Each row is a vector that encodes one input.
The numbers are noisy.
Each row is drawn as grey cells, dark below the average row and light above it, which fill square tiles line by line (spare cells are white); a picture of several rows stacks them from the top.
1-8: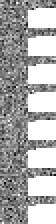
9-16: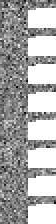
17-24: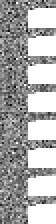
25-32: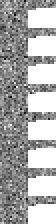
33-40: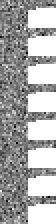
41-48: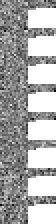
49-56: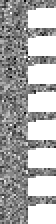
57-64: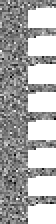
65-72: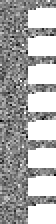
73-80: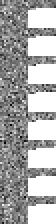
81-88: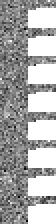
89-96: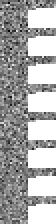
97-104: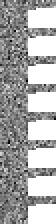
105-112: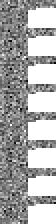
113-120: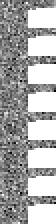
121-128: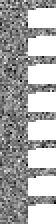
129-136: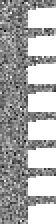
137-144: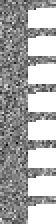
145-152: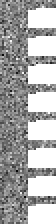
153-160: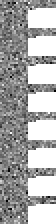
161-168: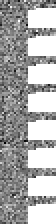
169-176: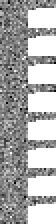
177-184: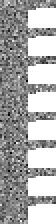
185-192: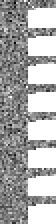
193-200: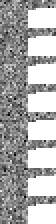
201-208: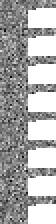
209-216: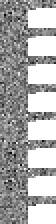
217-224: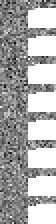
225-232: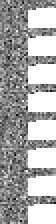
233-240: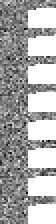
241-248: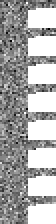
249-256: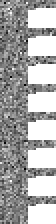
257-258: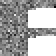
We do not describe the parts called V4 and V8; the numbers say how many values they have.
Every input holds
a value of V8, together with either a point on a 6-point circle and a true/false value, or a value of V4.
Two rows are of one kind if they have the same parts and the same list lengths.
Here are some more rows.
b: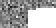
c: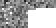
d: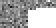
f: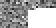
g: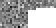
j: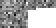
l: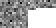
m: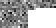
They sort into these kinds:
b, c, d, g, j
f, l, m

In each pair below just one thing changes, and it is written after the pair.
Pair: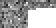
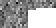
the true/false value
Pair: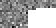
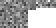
the value of V8
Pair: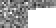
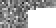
the place on the 6-point circle
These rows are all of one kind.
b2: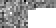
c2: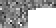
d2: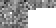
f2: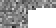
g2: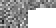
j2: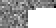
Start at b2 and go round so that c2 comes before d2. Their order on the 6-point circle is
b2, c2, d2, f2, j2, g2.
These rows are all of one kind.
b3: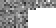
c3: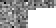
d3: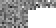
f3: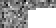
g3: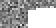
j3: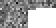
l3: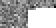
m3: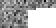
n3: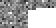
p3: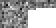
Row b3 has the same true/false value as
d3, g3, j3 and l3.
